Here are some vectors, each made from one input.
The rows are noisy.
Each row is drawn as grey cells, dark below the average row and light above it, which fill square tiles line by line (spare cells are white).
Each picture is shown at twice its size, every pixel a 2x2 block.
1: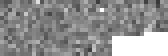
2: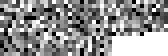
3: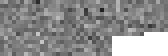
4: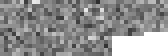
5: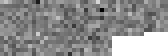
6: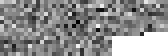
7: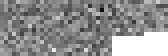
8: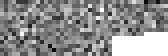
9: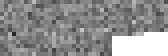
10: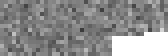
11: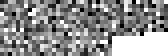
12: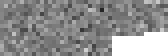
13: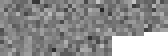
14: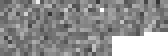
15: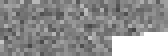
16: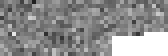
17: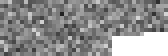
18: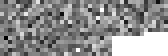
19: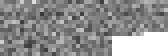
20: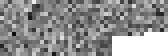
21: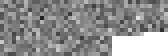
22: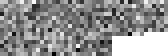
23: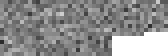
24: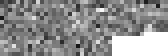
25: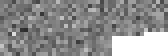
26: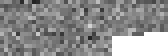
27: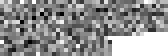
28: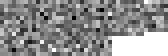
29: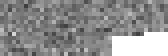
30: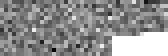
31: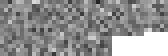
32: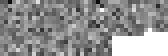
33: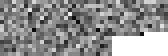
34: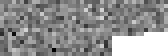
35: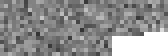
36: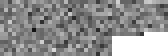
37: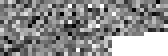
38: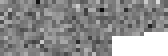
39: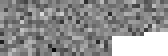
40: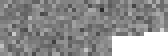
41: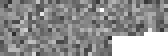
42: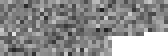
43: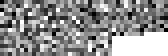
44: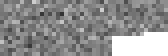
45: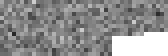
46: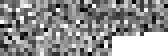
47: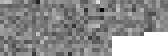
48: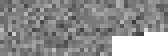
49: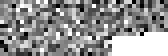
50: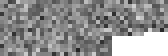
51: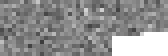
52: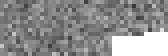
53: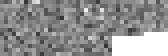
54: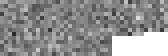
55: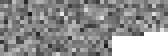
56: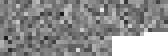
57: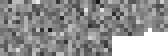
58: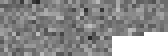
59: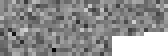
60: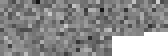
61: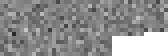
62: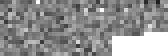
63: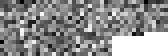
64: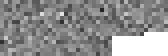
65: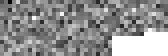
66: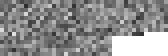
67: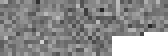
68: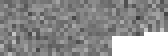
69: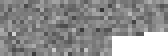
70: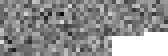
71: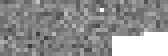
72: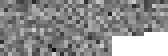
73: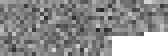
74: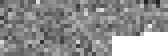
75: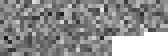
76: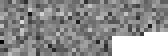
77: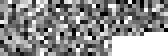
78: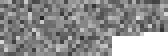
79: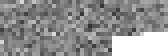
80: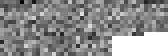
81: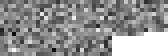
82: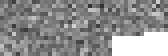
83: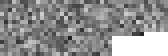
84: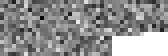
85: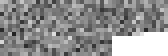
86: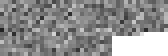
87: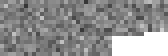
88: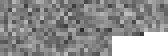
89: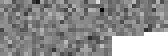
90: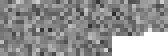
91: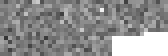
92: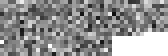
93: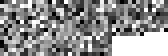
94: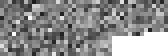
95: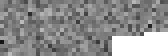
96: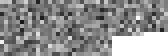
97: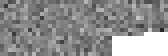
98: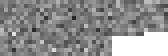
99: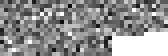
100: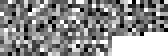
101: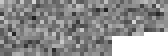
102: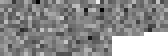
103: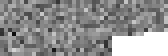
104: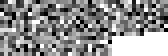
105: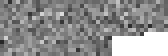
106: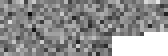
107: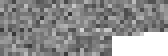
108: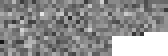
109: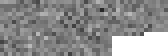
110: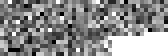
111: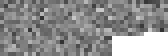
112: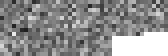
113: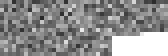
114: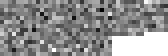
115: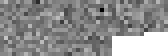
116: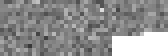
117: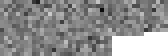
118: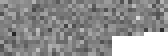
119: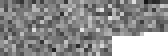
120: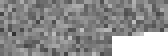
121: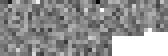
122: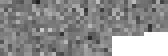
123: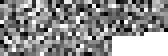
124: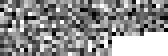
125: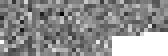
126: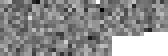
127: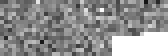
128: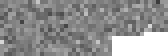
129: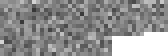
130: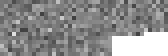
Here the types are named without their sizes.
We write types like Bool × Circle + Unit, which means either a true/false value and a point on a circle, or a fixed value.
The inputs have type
Bool × Bool × Bool × Bool + Line × Line.
